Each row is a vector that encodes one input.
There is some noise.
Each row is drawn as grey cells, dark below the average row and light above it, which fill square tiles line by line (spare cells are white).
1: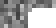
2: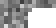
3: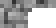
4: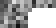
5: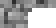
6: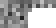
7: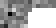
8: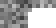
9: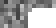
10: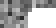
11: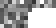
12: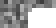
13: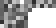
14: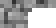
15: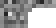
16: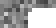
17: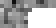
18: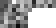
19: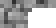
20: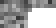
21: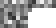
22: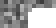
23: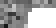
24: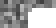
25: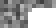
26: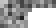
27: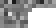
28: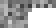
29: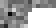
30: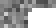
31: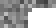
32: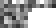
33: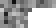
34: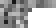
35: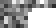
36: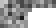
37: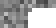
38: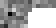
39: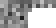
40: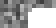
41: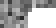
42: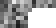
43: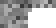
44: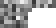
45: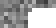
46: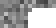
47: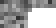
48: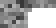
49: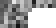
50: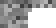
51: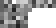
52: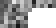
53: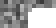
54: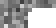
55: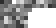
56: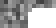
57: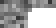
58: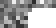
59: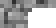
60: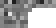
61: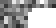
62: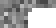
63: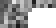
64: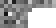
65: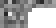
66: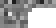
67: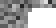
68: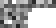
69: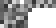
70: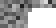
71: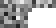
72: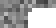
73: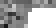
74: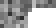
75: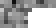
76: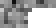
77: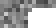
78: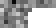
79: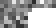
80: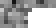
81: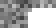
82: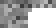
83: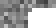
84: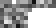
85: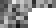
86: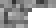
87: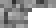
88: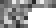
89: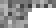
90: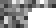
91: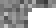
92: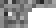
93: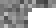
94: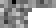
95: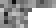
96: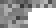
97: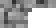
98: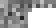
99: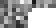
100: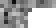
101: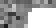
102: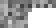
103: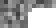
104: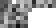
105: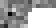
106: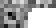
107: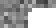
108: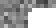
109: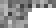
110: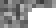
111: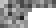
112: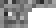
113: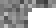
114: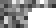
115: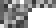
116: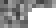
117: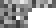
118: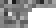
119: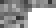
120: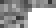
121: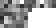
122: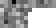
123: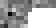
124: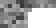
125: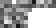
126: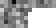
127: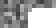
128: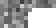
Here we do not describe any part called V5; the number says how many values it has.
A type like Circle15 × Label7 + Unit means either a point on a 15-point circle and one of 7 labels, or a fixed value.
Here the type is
(Bool × V5 + Label6) × V5.
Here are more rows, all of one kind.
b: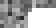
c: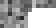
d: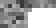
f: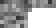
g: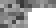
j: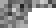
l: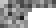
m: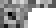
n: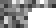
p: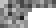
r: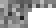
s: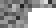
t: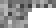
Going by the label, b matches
c and f.
